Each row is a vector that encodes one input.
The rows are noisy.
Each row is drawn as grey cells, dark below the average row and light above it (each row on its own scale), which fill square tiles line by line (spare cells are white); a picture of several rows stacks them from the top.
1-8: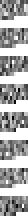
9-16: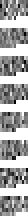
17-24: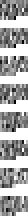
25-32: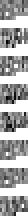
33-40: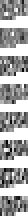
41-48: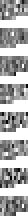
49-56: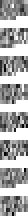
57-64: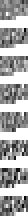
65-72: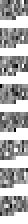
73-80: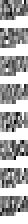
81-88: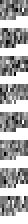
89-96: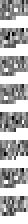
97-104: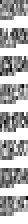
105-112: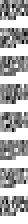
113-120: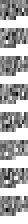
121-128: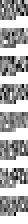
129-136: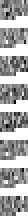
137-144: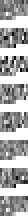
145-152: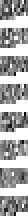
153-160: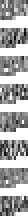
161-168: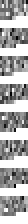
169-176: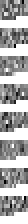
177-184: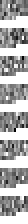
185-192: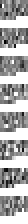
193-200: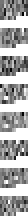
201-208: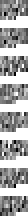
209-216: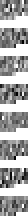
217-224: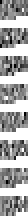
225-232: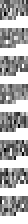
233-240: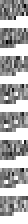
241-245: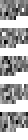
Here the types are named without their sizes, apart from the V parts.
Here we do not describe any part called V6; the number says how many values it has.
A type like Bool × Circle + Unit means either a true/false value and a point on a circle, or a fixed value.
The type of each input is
Bool × V6 + List(Line).
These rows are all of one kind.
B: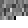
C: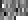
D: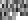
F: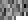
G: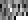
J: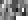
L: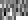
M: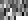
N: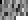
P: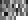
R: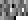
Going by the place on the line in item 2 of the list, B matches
C, N, P and R.
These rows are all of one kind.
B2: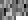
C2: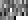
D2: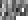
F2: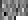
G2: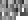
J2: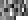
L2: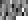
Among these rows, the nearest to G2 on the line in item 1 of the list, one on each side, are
F2 and J2.
